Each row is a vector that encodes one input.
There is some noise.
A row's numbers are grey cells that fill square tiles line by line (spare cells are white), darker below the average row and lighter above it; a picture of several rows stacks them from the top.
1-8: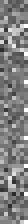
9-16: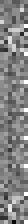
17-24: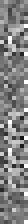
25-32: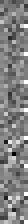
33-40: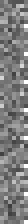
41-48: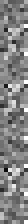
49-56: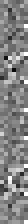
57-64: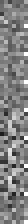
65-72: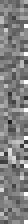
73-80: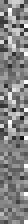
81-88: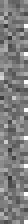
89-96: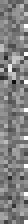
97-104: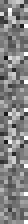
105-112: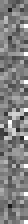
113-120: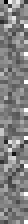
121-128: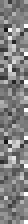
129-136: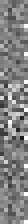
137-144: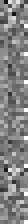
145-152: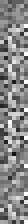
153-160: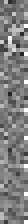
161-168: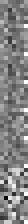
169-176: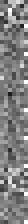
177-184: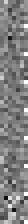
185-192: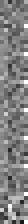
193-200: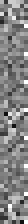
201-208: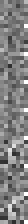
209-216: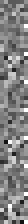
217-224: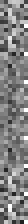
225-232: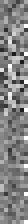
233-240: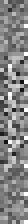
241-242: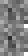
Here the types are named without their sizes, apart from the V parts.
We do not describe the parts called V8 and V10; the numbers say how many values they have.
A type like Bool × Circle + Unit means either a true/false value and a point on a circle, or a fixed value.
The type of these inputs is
Label × Label × Label + (Tree + V8) × V10.
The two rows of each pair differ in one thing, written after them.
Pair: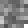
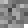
the value of V10
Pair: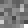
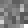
the node of the tree
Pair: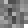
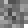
the node of the tree
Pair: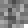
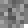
the node of the tree
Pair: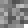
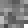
the value of V10
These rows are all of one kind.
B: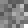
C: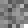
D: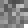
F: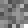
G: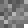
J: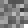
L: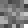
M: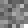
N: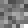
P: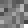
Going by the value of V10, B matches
C, F, M and N.
